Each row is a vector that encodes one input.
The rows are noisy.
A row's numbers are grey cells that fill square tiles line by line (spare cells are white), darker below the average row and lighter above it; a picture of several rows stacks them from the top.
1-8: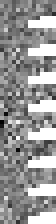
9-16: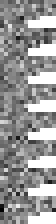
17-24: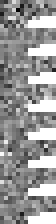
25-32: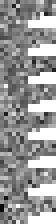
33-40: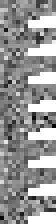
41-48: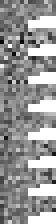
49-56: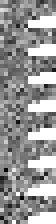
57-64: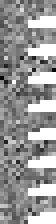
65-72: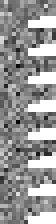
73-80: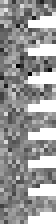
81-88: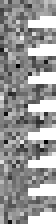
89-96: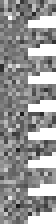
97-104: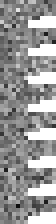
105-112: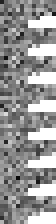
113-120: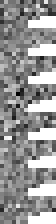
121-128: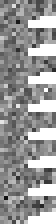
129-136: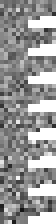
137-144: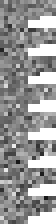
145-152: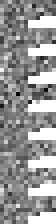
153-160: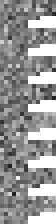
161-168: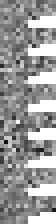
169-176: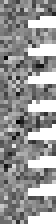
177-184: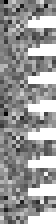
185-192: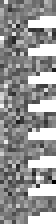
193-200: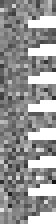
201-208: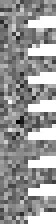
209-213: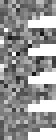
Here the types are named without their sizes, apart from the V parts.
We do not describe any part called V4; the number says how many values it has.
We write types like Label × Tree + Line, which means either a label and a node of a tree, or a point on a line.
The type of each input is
List(Label + Line) × V4.
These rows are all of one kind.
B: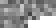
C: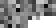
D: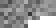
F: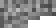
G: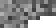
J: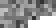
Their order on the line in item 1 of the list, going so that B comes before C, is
D, G, J, B, C, F.
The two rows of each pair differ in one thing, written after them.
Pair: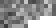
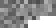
the label in item 1 of the list
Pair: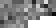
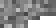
the place on the line in item 2 of the list
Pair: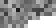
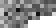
the place on the line in item 2 of the list
